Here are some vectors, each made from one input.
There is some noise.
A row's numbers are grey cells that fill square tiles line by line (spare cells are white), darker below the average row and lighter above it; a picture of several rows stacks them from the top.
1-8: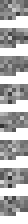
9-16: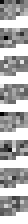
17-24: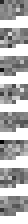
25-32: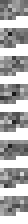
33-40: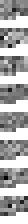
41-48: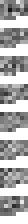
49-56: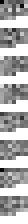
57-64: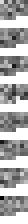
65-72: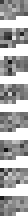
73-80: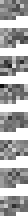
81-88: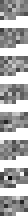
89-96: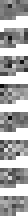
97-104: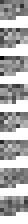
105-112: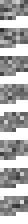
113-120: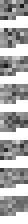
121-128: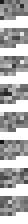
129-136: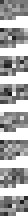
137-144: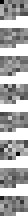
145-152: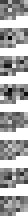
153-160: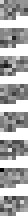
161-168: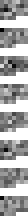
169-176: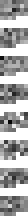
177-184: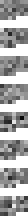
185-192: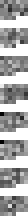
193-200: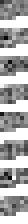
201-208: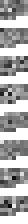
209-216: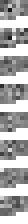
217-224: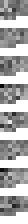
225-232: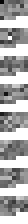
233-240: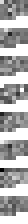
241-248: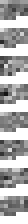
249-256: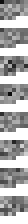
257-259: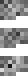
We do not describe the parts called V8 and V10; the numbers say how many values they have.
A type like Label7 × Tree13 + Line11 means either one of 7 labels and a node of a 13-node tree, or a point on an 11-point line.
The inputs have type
Bool × Line4 + Line9 × (Tree9 + V8 × V10).
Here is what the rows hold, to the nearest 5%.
About 15% of them hold a point on a 4-point line and a true/false value. The rest hold a point on a 9-point line, together with either a node of a 9-node tree, or a value of V8 and a value of V10.
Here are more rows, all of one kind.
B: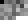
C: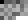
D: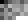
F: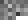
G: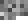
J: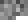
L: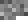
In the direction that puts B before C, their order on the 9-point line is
G, L, F, J, B, C, D.
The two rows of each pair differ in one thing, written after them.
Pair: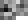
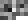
the true/false value
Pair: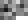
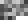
the place on the 4-point line
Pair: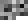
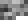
the true/false value
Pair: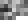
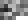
the place on the 4-point line
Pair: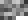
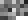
the true/false value
